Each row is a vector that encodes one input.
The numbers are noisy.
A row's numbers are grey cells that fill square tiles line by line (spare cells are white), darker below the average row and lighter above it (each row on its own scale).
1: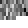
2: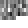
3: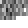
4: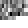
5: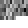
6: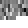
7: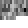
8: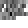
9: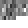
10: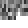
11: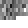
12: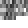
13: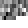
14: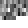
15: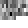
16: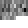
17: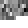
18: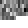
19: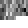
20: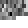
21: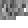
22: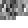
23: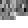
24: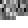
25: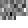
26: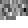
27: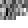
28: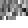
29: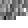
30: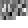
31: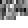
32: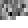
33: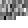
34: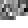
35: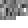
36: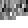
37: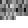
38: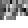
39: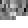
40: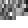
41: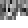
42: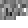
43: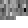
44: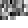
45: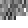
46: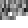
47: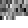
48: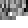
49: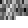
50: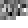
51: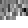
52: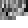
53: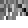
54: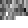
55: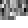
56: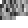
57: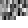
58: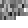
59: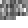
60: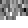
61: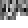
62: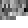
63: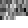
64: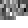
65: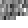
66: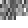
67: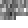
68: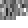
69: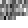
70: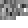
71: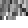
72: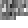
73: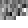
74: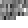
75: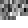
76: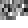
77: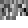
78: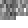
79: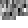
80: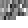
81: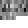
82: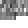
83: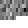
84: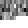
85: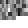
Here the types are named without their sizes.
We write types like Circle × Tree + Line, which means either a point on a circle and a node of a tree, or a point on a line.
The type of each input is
Bool × (Tree + Unit).
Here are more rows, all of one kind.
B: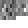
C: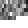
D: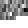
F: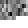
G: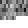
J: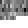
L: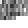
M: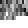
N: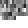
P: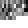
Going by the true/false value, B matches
F, L and N.
